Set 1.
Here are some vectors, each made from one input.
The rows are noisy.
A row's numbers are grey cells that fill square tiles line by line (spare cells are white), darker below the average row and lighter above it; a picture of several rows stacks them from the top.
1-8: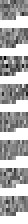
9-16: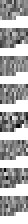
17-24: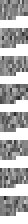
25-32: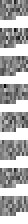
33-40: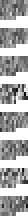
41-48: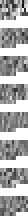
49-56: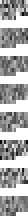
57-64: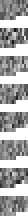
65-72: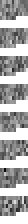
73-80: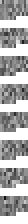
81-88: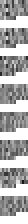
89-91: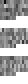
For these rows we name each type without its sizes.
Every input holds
a label.
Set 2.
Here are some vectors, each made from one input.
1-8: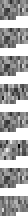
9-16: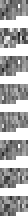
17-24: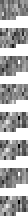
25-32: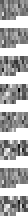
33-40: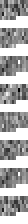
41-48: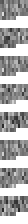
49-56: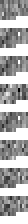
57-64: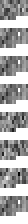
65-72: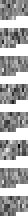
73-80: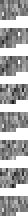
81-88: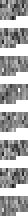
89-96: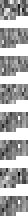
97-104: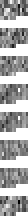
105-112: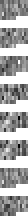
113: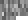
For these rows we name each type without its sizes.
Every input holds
three true/false values.
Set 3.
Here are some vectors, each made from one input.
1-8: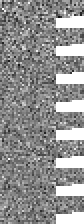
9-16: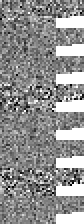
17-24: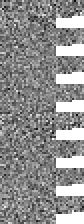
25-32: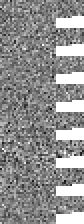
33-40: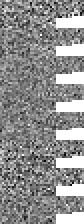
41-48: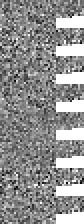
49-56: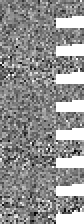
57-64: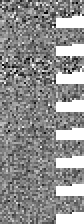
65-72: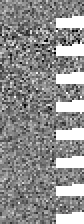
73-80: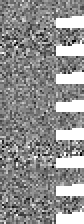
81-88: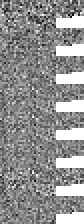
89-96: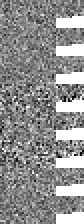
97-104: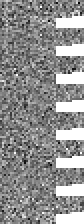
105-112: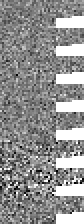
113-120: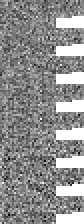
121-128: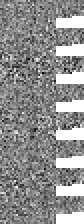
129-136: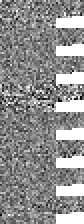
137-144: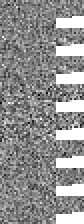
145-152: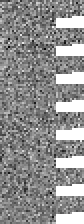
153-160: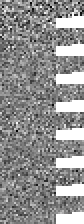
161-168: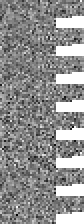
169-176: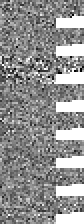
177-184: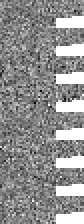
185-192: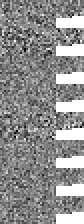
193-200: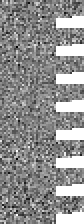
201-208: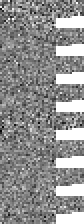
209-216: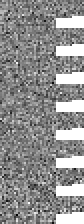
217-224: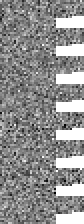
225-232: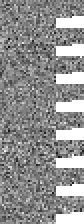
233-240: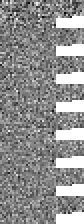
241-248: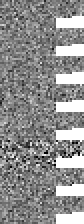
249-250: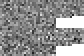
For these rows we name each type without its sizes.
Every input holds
a point on a line.
